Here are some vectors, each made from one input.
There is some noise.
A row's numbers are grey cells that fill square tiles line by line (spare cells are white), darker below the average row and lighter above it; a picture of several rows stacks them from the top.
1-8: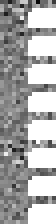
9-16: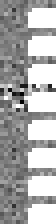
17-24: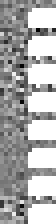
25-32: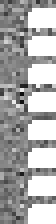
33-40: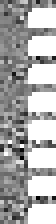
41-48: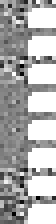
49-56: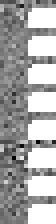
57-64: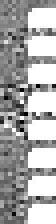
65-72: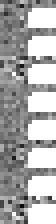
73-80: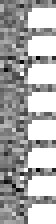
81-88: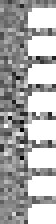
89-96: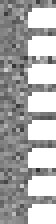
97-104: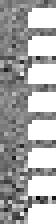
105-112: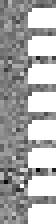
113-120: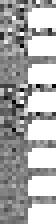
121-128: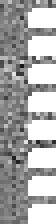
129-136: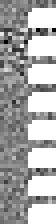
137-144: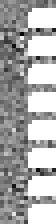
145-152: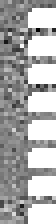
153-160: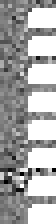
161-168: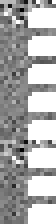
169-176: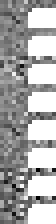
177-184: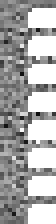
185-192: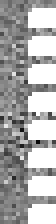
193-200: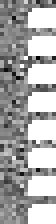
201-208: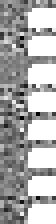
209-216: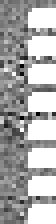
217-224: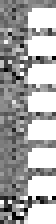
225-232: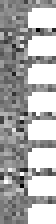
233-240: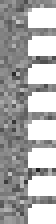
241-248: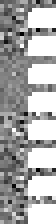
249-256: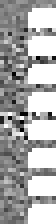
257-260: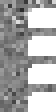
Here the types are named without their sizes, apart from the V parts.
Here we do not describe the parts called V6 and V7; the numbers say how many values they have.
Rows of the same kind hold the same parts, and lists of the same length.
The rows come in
2 kinds.
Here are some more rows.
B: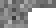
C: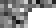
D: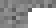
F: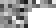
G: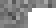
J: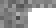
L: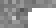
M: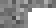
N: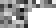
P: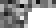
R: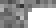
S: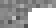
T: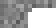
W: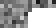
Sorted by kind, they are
B, C, D, G, M, T
F, J, L, N, P, R, S, W

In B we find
a node of a tree and a value of V7.
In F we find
a node of each of two trees and a value of V6.
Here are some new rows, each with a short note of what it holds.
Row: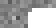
a node of each of two trees and a value of V6
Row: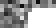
a node of each of two trees and a value of V6
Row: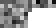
a node of each of two trees and a value of V6
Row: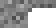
a node of a tree and a value of V7
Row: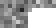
a node of each of two trees and a value of V6
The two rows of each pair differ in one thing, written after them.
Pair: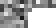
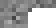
the value of V7
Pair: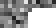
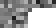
the value of V7
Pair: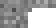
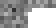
the node of the tree
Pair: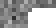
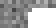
the node of the tree
